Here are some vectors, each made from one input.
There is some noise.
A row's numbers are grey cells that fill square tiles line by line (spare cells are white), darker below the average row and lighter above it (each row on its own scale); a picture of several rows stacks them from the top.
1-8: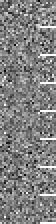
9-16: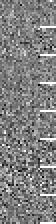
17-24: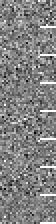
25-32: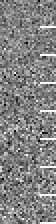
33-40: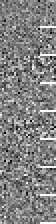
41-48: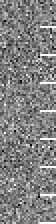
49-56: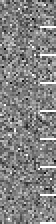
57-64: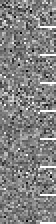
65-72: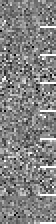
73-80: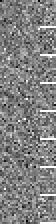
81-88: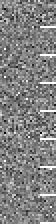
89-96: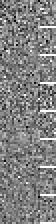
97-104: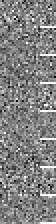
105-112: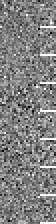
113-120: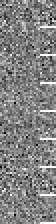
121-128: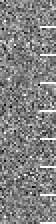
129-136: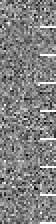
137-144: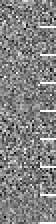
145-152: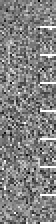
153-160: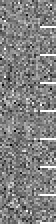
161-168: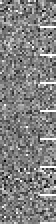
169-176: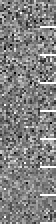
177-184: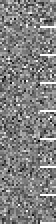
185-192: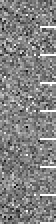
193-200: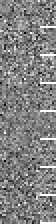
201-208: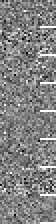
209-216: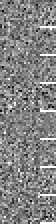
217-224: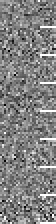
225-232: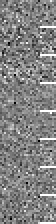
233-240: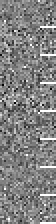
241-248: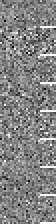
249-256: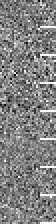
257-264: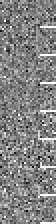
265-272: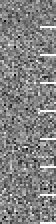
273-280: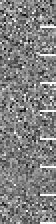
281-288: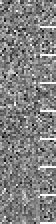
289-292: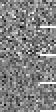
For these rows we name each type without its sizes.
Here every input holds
a list of points on a line.
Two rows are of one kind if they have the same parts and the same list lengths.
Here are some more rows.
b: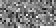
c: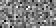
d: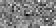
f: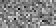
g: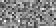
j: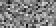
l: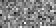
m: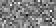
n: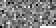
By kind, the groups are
b, c, j, n
d, f, g, m
l

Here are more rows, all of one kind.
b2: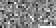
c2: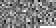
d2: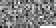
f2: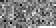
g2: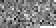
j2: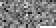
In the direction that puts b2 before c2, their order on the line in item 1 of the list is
b2, d2, j2, c2, f2, g2.
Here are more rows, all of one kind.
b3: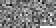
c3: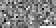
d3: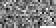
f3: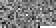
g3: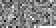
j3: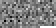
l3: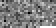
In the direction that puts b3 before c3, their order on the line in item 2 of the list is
b3, g3, f3, l3, j3, c3, d3.
